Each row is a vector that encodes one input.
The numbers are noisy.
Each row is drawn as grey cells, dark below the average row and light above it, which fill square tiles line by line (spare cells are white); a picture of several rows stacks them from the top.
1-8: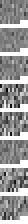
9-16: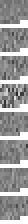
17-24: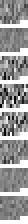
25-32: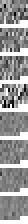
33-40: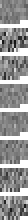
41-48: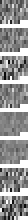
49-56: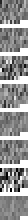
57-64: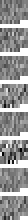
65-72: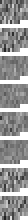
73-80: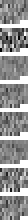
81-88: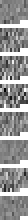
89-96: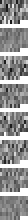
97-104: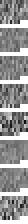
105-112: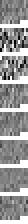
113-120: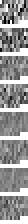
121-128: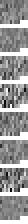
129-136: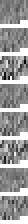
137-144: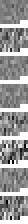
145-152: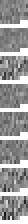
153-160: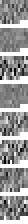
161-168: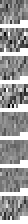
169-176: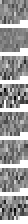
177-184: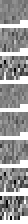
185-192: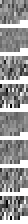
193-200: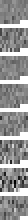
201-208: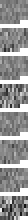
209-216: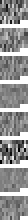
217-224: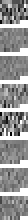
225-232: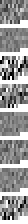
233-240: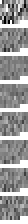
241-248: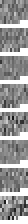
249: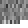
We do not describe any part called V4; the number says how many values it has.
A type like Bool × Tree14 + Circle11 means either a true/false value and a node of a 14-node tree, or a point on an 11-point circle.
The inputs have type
(Bool × Bool × Bool + Label8) × Line6 + V4.
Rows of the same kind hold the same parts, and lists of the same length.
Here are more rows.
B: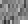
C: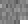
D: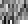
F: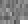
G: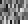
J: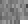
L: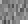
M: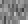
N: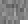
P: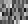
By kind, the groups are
B, C, D, G, L, N
F, J, M
P

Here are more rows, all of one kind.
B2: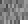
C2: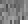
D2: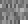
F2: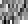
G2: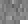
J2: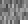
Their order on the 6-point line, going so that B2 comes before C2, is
D2, B2, J2, F2, G2, C2.
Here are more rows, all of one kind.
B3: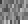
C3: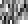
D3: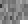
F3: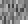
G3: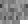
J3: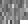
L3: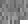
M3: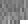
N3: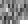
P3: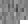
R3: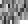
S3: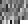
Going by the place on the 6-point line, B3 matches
D3 and G3.
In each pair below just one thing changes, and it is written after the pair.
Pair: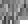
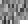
the place on the 6-point line
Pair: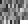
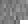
one of the three true/false values
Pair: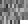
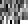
the place on the 6-point line
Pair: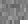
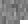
one of the three true/false values
